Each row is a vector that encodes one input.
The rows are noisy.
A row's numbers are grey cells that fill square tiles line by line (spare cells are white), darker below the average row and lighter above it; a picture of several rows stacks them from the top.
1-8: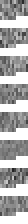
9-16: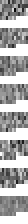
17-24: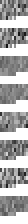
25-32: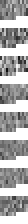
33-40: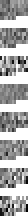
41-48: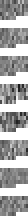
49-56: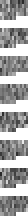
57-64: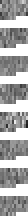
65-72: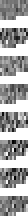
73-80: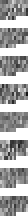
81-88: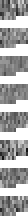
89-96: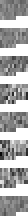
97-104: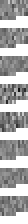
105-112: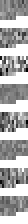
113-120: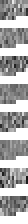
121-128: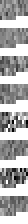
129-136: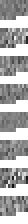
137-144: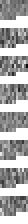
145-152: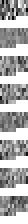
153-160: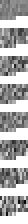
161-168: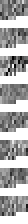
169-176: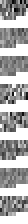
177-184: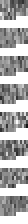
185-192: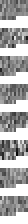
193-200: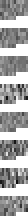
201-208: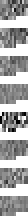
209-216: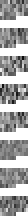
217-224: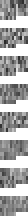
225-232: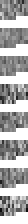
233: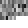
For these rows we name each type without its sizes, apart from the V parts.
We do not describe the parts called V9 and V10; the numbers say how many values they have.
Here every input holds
a value of V9, together with either a point on a line and a true/false value, or a value of V10.
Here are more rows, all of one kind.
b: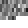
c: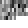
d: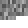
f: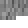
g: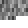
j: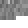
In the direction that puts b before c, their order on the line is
d, b, f, c, g, j.
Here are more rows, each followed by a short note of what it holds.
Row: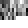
a point on a line, a true/false value and a value of V9
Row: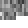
a value of V9 and a value of V10
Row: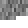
a value of V9 and a value of V10
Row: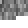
a point on a line, a true/false value and a value of V9
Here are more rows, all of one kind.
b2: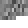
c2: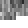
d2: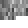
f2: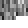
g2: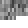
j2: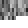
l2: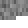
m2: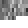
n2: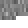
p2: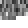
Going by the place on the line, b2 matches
c2, j2 and m2.
